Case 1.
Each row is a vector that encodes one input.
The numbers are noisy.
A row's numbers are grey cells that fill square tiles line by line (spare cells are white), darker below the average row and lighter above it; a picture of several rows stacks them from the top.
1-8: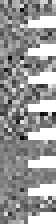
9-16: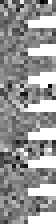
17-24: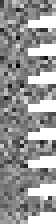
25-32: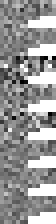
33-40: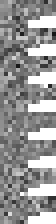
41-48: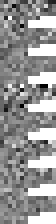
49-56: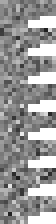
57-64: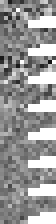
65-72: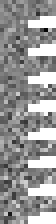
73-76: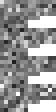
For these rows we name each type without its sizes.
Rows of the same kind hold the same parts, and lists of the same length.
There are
3 kinds of row.
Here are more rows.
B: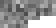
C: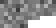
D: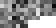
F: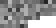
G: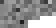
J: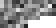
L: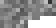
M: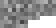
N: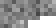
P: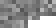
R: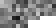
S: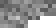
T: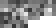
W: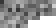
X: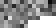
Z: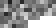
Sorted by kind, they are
B, C, F, J, L, N, P, S, W, X
D, G, M, R
T, Z

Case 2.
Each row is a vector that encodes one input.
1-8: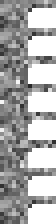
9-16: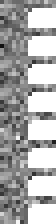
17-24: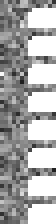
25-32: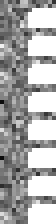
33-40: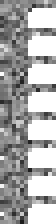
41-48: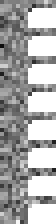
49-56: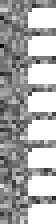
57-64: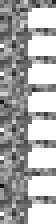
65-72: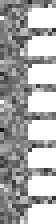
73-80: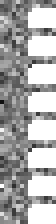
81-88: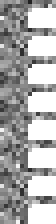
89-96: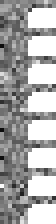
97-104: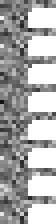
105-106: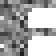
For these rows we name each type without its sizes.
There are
2 kinds of row.
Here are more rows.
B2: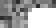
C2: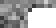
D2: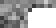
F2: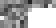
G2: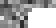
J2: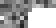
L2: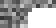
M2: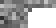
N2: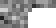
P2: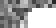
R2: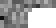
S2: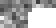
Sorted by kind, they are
B2, C2, D2, L2, M2, N2, P2, R2
F2, G2, J2, S2

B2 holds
three true/false values.
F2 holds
a point on a circle.
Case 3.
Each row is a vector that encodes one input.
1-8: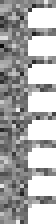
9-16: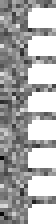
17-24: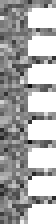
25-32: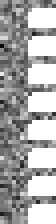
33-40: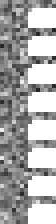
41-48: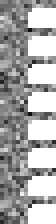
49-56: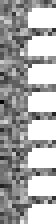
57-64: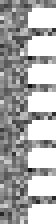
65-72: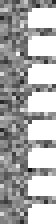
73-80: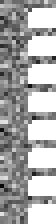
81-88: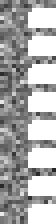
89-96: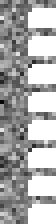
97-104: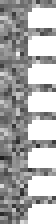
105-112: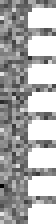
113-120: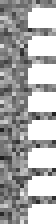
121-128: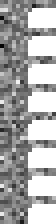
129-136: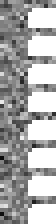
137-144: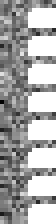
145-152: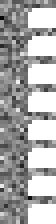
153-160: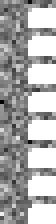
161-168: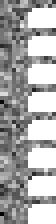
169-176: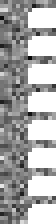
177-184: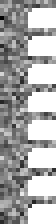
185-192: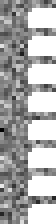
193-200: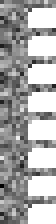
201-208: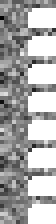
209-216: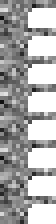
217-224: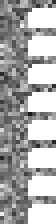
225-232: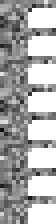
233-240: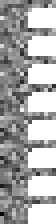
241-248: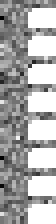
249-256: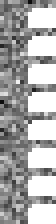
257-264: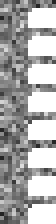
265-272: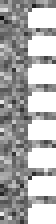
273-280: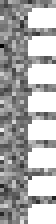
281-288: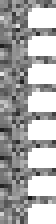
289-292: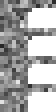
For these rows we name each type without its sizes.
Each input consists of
either a point on a circle, or three true/false values.
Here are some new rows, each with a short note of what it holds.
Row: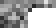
three true/false values
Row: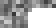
a point on a circle
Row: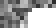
three true/false values
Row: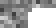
a point on a circle
